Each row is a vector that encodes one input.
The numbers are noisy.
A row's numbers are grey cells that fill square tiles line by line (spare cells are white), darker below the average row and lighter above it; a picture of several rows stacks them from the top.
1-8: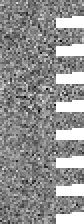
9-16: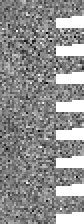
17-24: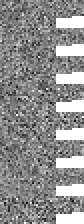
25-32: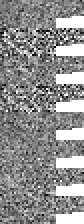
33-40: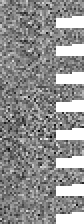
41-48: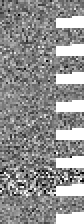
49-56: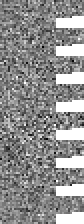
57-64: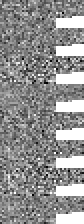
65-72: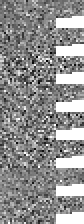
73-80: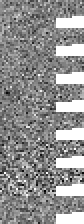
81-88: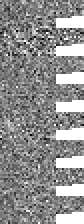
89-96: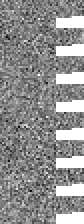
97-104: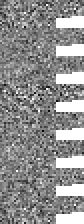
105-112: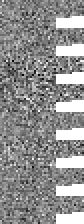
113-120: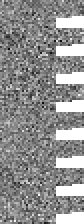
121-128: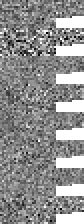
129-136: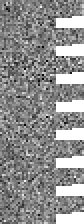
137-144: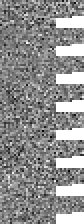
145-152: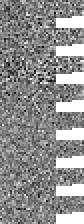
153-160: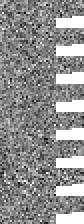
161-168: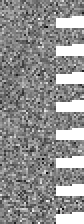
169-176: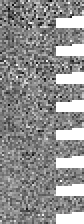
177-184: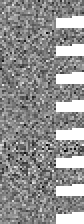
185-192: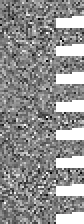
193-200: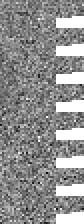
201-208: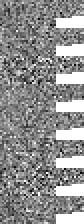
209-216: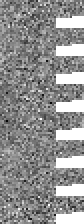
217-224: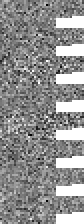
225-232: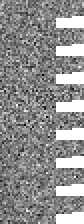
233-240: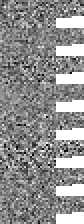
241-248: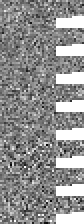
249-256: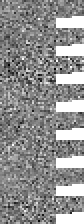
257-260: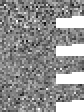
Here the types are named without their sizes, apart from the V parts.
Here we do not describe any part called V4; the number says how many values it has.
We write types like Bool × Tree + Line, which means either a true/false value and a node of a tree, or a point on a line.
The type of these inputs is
(Bool × Bool × Bool + V4) × V4 + List(Line).
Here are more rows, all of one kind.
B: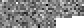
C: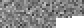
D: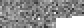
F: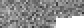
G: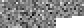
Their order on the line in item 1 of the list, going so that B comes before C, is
B, G, D, F, C.
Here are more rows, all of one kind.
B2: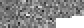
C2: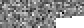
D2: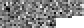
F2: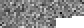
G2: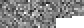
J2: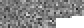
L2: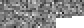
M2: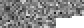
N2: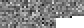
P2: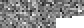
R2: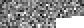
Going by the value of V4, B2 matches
D2, J2 and M2.
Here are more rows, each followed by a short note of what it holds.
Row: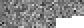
three true/false values and a value of V4
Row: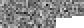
a list of two items
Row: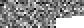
two values of V4
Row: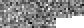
a list of one item
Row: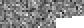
three true/false values and a value of V4
